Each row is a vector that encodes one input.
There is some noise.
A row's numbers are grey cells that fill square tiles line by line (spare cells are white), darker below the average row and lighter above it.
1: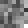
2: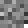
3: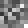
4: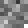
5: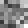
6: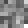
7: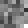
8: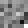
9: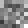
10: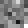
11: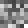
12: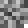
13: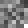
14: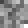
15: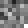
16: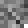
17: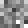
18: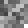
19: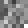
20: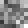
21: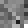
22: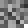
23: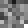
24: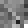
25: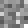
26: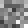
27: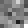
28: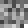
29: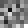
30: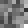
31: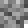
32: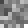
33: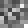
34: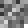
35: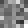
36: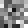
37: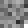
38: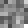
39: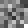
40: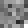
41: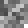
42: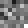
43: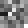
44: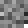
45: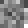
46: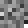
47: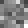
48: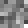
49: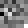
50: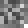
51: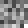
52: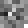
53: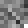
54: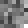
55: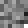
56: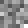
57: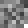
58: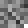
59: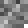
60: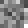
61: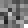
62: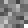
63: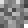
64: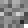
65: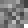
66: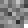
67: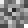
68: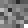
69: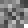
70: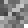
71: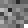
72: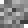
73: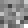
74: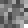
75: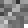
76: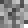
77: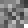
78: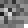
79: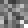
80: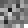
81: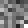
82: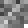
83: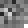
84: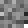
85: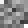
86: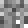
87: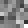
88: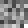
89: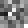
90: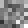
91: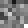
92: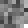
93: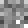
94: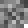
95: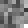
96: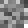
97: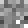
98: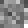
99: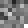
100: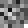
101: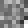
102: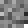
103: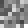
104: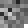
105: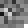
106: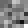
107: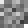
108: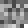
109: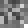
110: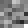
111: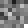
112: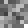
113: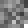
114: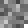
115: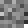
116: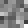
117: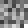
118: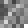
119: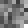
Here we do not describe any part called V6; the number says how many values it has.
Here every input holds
either a true/false value and a value of V6, or a list of up to two points on a 5-point line.
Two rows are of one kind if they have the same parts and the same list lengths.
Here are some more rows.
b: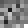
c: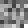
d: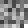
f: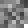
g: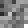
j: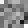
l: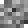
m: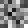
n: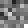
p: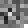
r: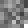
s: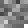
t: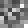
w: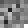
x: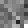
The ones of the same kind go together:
b, g, n, p, s, t, w
c, d
f, r, x
j, l, m

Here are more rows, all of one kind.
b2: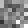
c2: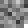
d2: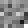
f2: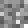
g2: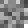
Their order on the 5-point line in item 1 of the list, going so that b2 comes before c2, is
b2, f2, d2, c2, g2.
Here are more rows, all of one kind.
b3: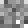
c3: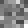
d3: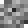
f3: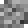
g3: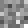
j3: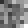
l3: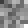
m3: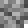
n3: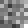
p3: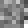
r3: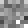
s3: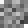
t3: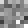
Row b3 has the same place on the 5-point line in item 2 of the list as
d3 and f3.
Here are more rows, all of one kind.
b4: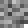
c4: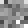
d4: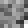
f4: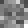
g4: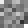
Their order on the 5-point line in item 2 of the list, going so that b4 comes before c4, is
f4, b4, d4, g4, c4.
